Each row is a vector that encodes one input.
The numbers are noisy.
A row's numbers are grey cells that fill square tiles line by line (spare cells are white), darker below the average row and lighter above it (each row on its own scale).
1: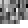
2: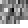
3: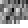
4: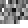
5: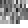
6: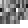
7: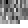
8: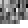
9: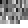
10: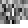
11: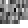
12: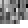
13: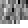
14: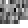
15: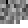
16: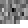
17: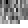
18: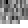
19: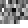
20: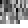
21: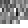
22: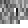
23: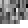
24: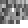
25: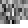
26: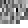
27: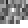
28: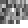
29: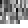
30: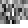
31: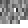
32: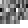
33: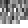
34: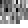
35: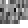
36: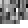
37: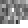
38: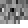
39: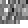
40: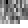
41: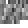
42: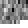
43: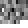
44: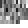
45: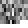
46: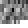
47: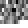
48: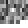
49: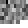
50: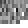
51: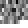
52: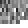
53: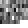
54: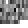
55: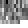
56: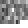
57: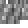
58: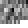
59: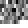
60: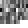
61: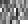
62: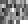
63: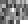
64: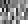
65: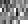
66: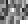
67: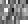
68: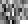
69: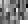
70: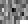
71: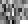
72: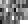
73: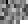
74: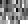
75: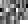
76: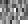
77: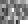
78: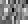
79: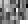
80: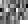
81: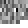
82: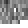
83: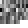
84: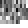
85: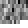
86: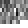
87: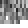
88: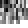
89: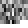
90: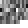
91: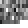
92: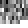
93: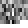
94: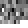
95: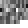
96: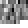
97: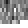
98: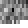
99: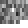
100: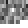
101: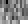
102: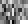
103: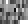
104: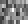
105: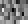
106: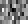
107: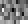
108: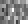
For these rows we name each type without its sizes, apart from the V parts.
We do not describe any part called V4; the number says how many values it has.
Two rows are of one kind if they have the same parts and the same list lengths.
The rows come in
3 kinds.
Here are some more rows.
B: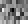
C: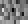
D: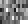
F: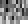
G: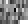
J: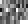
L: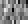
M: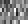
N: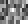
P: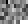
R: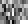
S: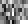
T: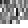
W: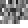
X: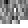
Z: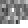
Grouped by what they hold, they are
B, C, F, L, M, T, W, X
D, G, J, N, P, Z
R, S

